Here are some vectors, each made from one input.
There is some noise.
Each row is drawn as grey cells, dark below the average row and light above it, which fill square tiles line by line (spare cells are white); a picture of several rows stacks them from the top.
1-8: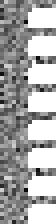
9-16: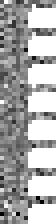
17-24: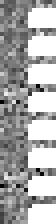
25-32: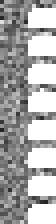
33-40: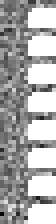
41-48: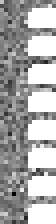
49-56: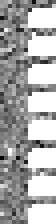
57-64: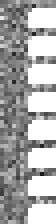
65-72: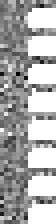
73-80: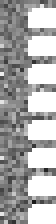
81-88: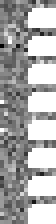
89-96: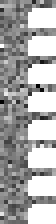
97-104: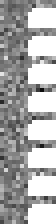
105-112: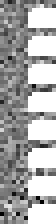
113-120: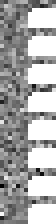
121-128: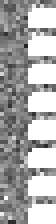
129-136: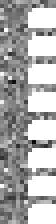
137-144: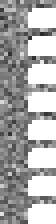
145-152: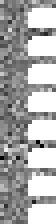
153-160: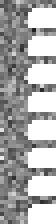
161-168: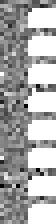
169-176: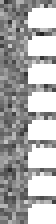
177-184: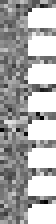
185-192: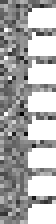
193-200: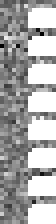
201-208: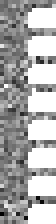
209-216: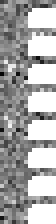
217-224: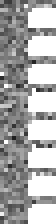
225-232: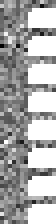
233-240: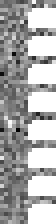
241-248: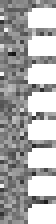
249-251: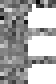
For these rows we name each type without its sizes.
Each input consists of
a point on a line, together with either a label, or a point on a line.
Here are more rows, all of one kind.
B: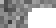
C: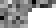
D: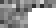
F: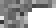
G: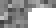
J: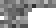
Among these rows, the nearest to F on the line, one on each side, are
D and J.
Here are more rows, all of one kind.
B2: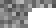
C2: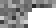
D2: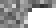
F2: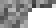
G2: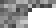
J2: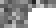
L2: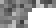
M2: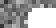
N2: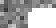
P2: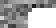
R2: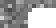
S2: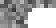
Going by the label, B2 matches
G2, M2, P2 and R2.
